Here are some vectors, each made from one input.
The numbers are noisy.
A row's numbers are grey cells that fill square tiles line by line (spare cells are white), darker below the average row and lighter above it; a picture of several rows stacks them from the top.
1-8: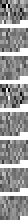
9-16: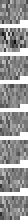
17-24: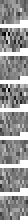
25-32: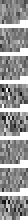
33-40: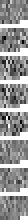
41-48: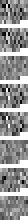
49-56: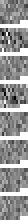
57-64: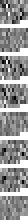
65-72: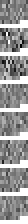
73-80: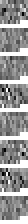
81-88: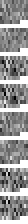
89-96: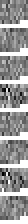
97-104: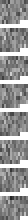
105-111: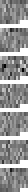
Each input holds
either a node of a 10-node tree, or a list of up to two points on an 8-point line.
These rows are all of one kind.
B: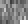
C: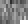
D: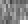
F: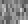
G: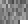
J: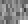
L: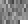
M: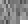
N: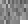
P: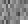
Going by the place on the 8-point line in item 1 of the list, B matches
C, G and L.
